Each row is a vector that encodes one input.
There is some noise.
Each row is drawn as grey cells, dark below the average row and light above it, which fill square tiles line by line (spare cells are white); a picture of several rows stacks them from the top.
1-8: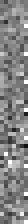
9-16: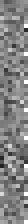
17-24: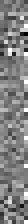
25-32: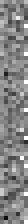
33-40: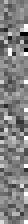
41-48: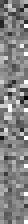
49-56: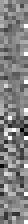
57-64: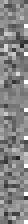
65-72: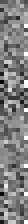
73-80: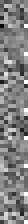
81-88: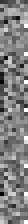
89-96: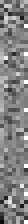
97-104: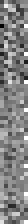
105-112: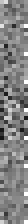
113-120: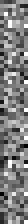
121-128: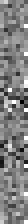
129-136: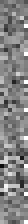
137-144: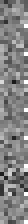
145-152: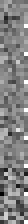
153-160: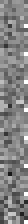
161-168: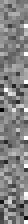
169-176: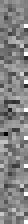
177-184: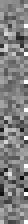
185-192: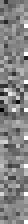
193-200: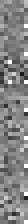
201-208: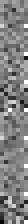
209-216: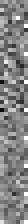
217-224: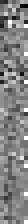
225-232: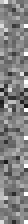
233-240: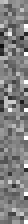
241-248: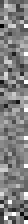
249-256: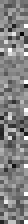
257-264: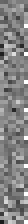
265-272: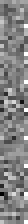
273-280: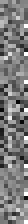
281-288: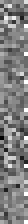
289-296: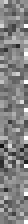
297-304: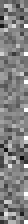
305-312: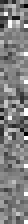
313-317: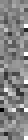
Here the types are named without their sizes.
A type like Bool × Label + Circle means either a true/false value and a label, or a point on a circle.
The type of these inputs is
Bool × Line + Tree.
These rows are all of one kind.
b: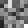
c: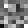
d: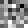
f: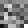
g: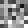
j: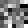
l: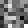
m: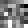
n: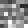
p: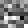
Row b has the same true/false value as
c, f, l and p.
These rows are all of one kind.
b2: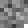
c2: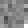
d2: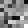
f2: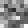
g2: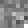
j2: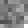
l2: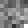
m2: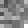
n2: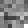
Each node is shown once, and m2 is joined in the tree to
j2.
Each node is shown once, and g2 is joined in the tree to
n2.
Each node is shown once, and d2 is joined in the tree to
b2 and f2.
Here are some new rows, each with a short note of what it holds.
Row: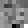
a node of a tree
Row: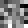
a point on a line and a true/false value
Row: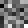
a point on a line and a true/false value
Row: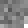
a node of a tree
